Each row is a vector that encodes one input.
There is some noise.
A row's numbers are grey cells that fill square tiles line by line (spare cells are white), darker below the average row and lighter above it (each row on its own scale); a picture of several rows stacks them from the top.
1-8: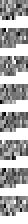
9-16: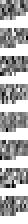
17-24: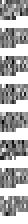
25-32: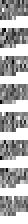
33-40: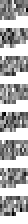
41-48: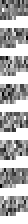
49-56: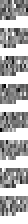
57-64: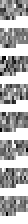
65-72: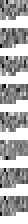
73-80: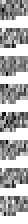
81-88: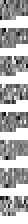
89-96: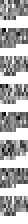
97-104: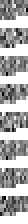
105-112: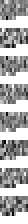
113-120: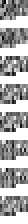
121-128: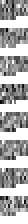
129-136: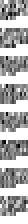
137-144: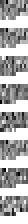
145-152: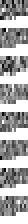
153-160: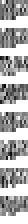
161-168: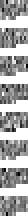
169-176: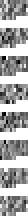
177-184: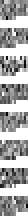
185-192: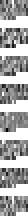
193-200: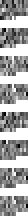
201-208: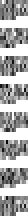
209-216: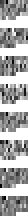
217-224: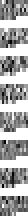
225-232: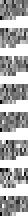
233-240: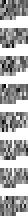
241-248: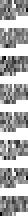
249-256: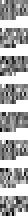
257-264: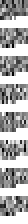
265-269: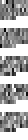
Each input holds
a true/false value, together with either one of 5 labels, or a node of a 12-node tree.
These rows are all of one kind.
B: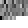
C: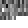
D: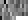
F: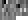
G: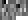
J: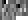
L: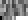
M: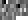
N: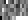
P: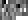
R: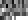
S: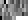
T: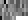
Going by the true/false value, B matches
L and R.
